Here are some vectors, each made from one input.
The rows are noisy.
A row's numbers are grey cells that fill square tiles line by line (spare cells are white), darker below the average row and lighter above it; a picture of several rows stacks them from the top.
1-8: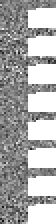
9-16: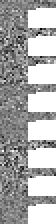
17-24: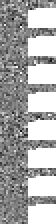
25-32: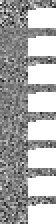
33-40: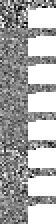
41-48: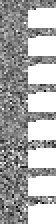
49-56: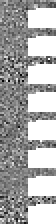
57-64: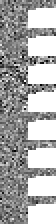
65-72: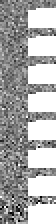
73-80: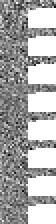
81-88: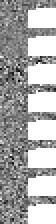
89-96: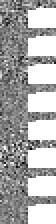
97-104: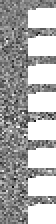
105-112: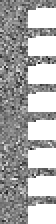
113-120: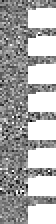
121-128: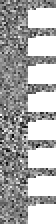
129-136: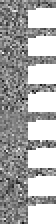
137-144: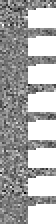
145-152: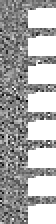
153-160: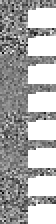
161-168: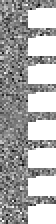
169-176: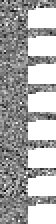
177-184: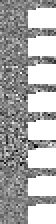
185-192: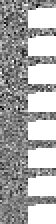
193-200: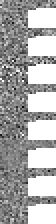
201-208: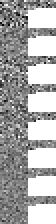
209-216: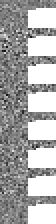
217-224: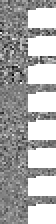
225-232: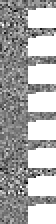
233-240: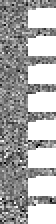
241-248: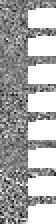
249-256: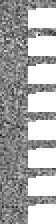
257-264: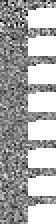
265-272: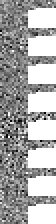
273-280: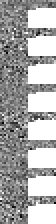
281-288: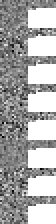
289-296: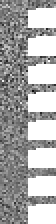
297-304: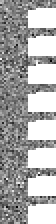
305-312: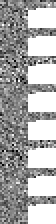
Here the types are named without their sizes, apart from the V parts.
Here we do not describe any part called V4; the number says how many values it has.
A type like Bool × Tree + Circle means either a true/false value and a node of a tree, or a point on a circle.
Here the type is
Circle × List(V4) + List(Line).
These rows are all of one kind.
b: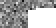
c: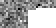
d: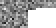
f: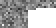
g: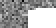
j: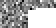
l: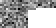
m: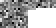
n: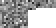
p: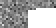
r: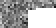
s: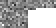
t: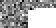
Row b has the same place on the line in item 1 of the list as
c, d, f and s.
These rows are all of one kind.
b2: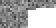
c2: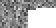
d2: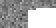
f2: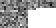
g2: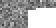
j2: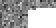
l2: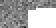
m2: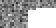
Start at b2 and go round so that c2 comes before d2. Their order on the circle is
b2, c2, g2, l2, m2, d2, j2, f2.
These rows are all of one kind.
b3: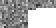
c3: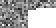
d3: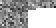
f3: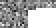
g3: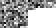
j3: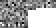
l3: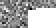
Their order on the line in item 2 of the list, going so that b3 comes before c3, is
j3, b3, f3, d3, g3, l3, c3.
